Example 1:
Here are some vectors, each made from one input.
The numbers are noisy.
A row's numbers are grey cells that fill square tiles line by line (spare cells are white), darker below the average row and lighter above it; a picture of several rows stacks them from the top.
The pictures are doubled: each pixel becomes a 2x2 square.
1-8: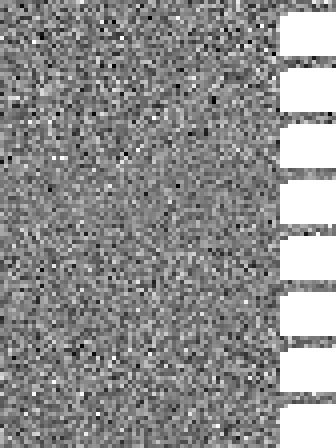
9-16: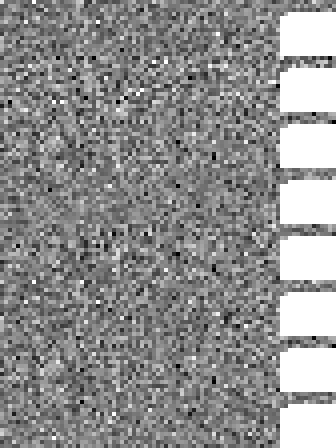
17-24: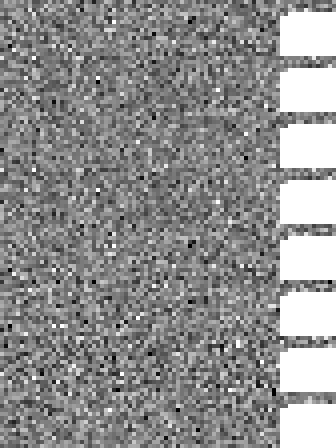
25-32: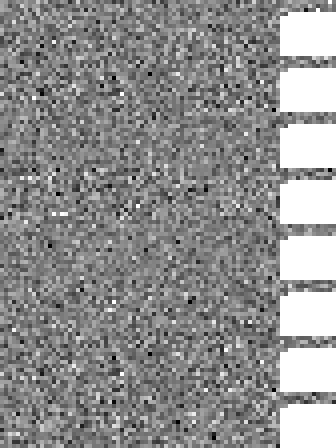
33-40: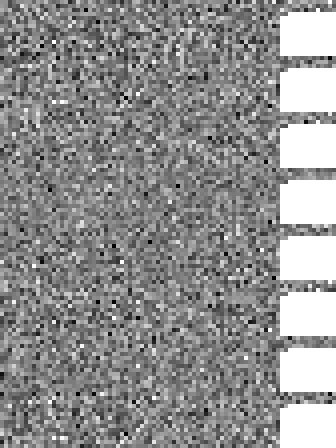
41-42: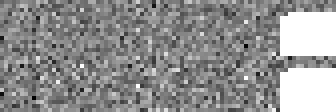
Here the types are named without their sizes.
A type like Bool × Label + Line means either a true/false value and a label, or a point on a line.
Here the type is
Tree.
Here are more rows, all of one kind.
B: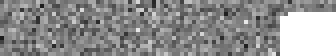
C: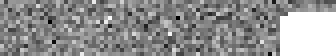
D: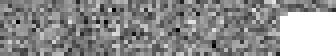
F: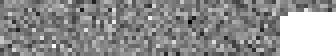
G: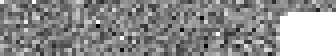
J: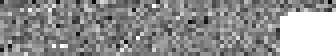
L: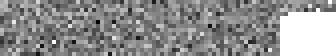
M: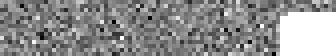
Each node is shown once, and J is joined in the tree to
F.
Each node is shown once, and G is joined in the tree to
C and M.
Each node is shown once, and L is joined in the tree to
B.
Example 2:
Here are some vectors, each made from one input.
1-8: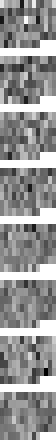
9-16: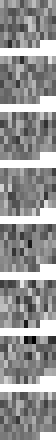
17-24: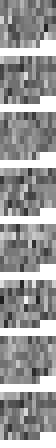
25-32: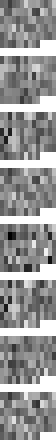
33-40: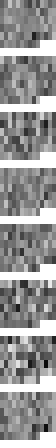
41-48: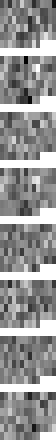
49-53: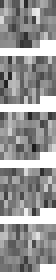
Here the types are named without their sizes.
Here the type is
Label.
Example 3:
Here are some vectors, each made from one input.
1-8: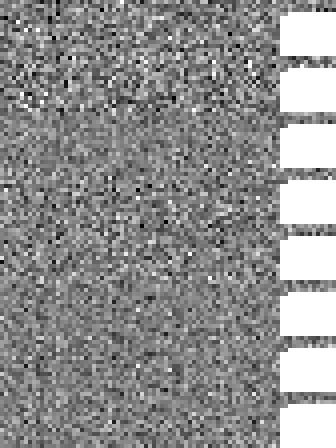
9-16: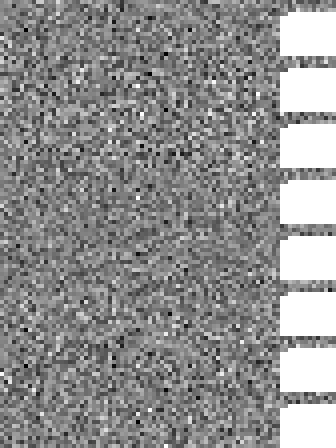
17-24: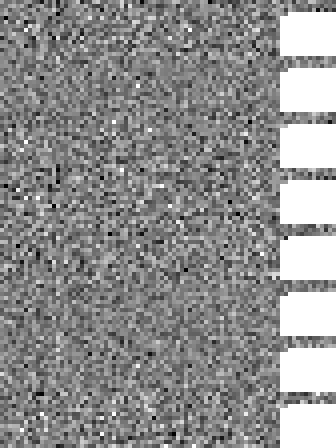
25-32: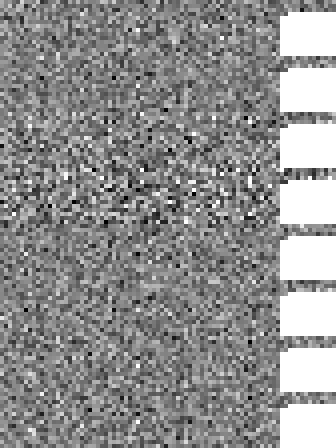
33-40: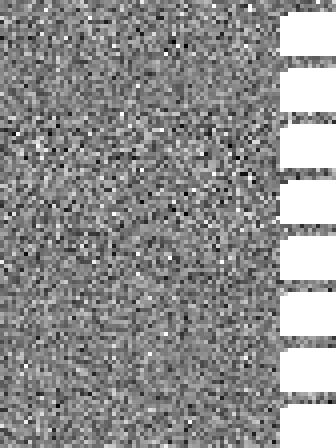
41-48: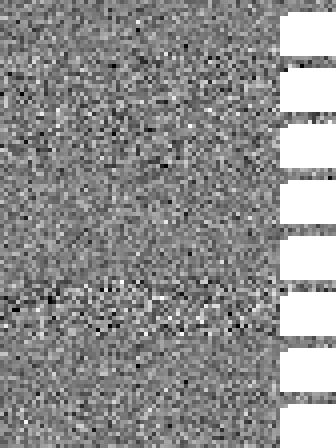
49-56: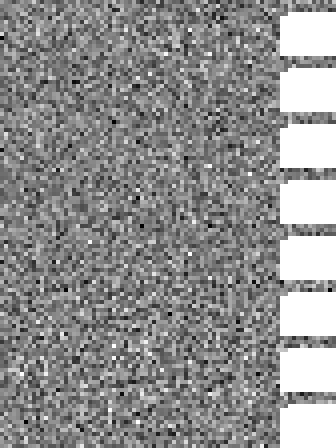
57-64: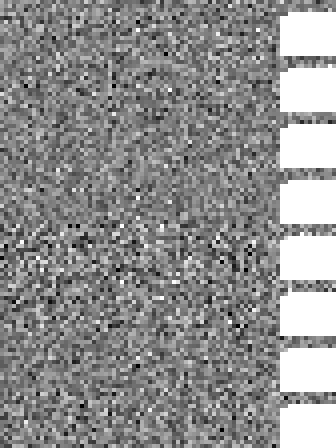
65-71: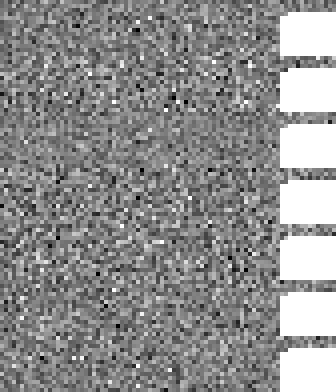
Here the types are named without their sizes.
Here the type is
Line × Line.
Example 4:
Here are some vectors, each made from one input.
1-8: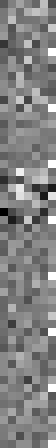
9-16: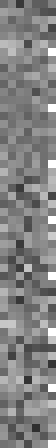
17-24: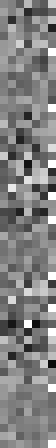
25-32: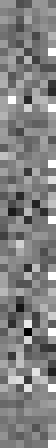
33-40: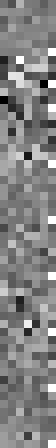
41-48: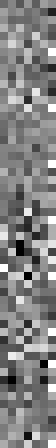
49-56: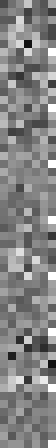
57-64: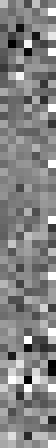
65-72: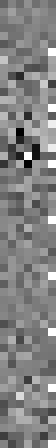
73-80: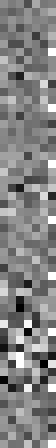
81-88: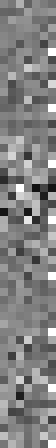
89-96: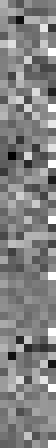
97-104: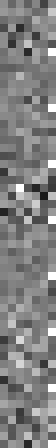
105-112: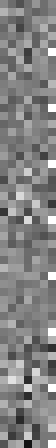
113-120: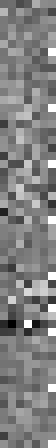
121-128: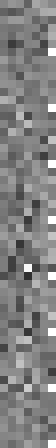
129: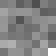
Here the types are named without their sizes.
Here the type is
Bool × Bool × Bool × Bool.
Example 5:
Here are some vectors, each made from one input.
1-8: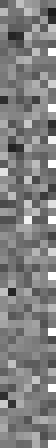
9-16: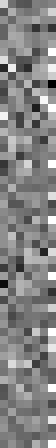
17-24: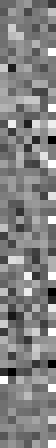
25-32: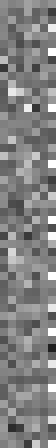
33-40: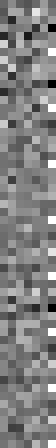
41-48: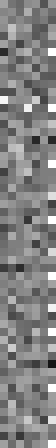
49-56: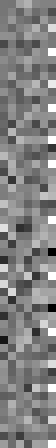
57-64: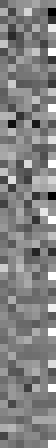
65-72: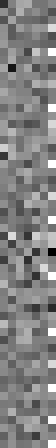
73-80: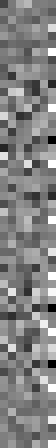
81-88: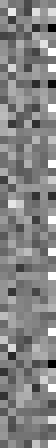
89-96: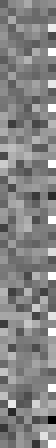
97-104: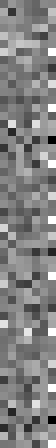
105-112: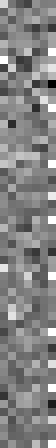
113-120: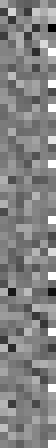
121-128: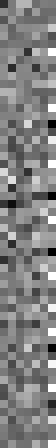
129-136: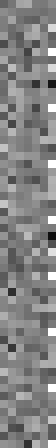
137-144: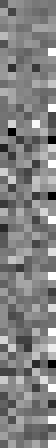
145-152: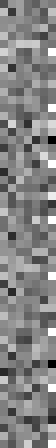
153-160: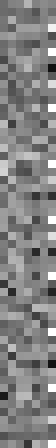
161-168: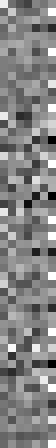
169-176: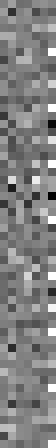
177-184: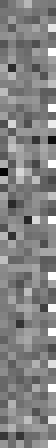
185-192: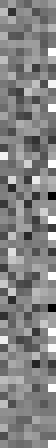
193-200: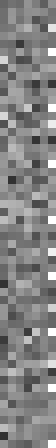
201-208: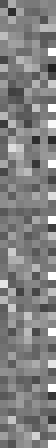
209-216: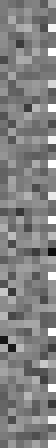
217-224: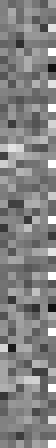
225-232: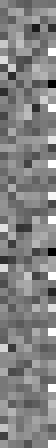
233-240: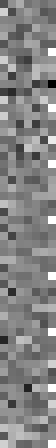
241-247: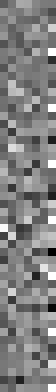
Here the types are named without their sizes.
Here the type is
Line.
